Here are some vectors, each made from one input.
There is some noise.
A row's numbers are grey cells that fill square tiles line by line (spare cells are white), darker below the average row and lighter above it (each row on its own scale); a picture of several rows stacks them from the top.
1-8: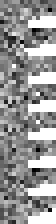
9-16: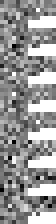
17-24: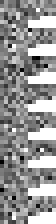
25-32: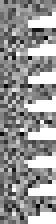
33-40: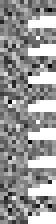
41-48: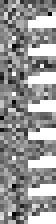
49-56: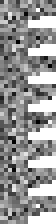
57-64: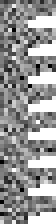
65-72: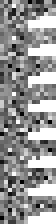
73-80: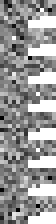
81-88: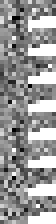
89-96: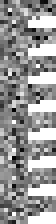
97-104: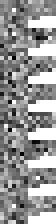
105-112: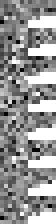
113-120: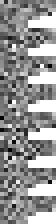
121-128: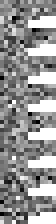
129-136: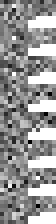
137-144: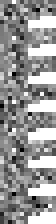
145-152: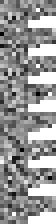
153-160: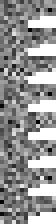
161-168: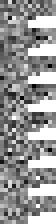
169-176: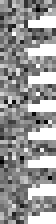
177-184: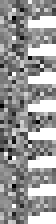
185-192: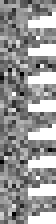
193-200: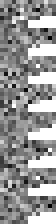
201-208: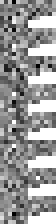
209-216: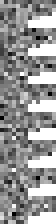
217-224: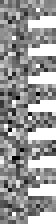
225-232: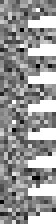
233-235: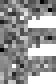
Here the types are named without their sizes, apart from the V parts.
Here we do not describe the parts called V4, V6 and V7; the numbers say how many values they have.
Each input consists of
either three true/false values and a value of V4, or a value of V6 and a value of V7, or a list of points on a line.
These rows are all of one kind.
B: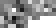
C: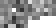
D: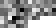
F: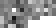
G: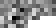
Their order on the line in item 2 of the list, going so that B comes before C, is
D, B, G, F, C.
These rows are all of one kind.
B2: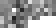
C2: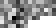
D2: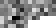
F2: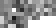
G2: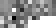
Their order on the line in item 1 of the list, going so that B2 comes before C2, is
F2, B2, G2, C2, D2.
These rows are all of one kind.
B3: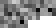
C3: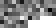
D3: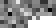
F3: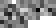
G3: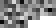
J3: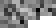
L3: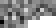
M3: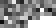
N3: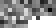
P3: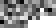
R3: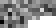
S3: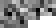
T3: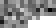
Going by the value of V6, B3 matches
D3 and T3.
